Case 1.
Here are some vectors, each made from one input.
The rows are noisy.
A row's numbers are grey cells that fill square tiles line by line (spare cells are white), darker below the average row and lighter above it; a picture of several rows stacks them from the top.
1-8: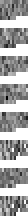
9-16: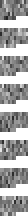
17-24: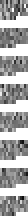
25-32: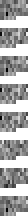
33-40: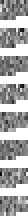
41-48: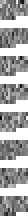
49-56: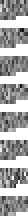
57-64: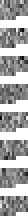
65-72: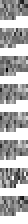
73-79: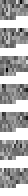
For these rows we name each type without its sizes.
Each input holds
either a fixed value, or a node of a tree.
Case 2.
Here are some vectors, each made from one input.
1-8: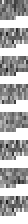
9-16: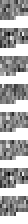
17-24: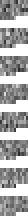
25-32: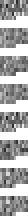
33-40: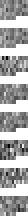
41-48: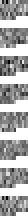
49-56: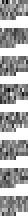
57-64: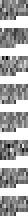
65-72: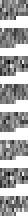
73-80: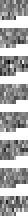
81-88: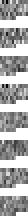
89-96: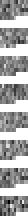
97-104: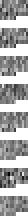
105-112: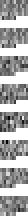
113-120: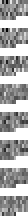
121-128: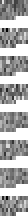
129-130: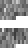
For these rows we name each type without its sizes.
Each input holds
a node of a tree.
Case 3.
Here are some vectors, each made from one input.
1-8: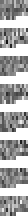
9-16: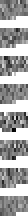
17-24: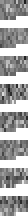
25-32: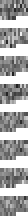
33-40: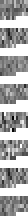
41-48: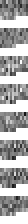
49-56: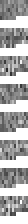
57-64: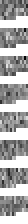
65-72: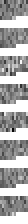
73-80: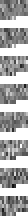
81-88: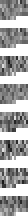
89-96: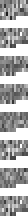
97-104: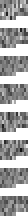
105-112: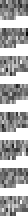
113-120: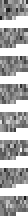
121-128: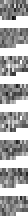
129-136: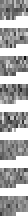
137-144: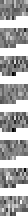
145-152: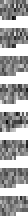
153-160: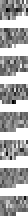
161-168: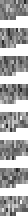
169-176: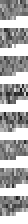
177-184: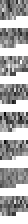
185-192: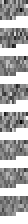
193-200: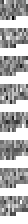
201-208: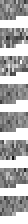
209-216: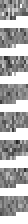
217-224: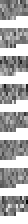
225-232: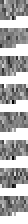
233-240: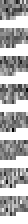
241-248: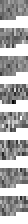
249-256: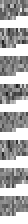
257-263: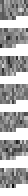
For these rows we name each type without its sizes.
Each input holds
a node of a tree.
